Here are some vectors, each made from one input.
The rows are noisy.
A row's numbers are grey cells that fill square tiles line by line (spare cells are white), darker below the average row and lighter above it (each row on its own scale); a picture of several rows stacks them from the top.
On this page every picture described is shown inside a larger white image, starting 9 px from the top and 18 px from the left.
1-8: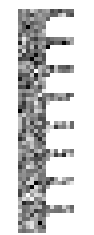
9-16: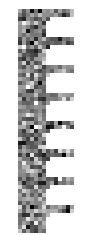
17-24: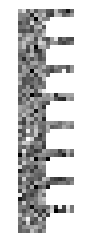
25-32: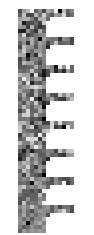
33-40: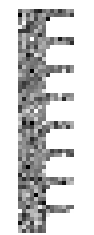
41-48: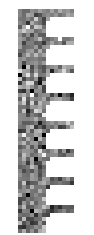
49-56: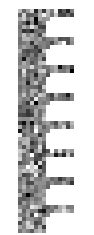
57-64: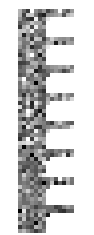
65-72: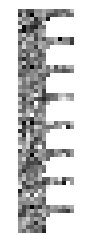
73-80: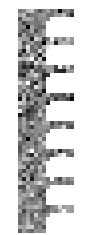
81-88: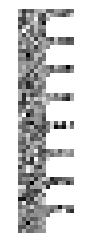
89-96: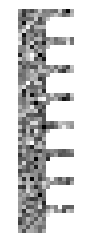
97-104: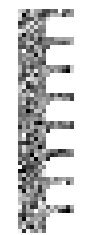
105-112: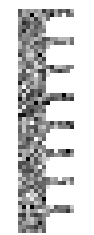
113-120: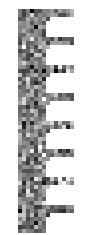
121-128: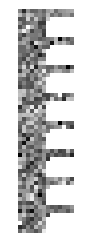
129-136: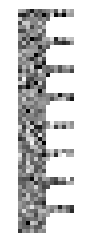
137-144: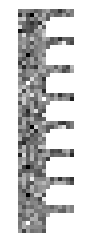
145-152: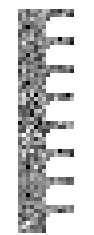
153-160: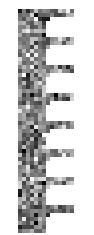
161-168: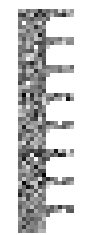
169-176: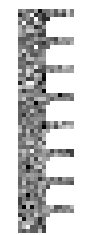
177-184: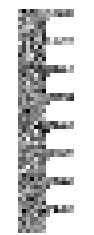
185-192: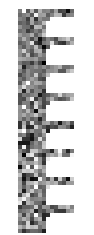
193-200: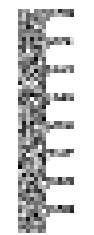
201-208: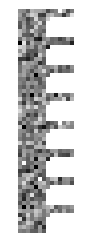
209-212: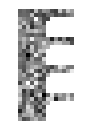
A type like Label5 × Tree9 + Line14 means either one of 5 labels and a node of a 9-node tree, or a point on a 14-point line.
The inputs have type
(Line6 + Line11) × Line12.
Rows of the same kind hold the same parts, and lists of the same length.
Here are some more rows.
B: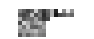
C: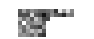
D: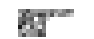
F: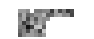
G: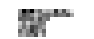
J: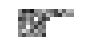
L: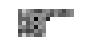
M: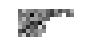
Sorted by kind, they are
B, C, D, G, J
F, L, M

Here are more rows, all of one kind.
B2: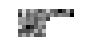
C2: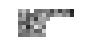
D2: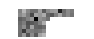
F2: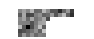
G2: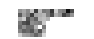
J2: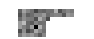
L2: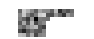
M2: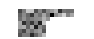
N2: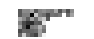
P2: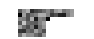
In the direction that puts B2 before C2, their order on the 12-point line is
J2, P2, B2, F2, N2, M2, D2, L2, C2, G2.
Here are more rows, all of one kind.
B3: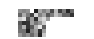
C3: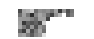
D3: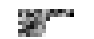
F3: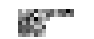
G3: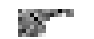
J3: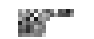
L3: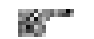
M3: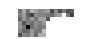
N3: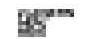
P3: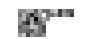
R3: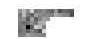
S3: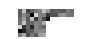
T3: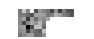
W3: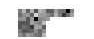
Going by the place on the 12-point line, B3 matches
F3, R3, T3 and W3.
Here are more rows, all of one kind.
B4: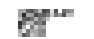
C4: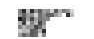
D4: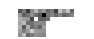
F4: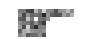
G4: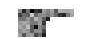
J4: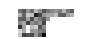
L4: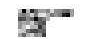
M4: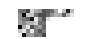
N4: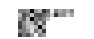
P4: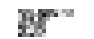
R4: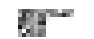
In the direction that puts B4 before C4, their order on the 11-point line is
B4, N4, P4, D4, M4, J4, F4, R4, G4, C4, L4.
